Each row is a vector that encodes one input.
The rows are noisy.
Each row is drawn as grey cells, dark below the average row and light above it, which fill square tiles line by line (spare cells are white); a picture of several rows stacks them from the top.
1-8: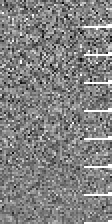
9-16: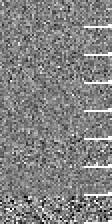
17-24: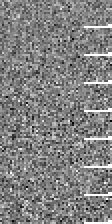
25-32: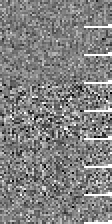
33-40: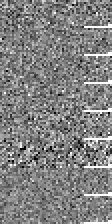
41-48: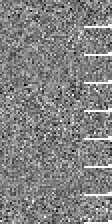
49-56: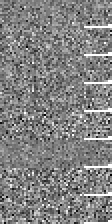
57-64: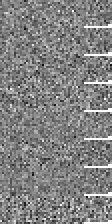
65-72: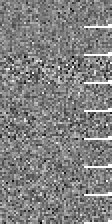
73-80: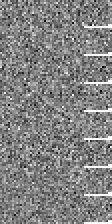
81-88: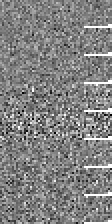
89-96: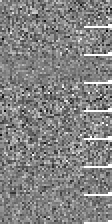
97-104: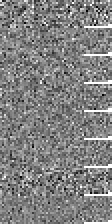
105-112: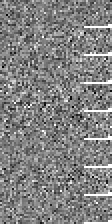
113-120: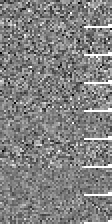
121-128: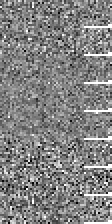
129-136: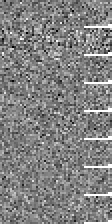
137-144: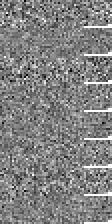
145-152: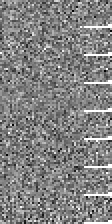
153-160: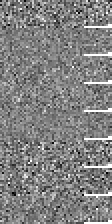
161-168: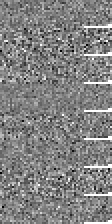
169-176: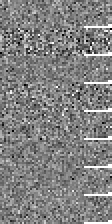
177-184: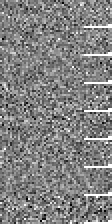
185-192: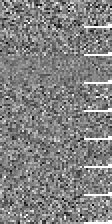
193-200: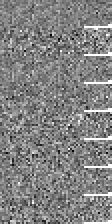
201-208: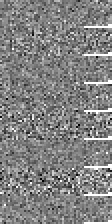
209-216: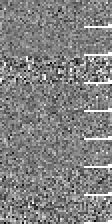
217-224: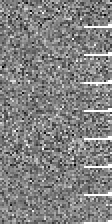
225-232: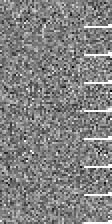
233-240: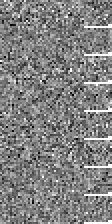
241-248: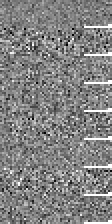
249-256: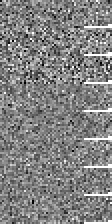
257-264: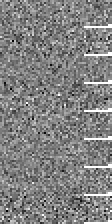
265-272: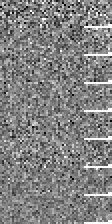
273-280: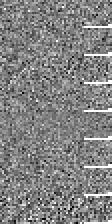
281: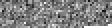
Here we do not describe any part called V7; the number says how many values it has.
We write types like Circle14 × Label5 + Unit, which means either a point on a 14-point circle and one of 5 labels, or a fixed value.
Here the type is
(Bool × Circle5 + List2(Line6)) × V7.
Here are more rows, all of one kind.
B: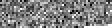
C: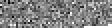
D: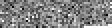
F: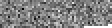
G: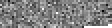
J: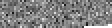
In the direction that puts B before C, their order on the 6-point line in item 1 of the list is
G, J, B, D, C, F.
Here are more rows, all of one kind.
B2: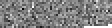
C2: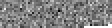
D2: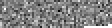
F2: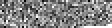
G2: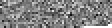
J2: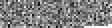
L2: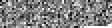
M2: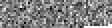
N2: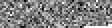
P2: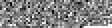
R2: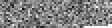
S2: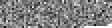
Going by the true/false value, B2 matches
D2, J2 and R2.
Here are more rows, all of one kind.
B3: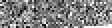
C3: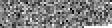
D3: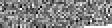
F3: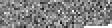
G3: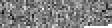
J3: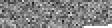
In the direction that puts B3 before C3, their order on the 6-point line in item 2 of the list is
D3, G3, B3, C3, J3, F3.
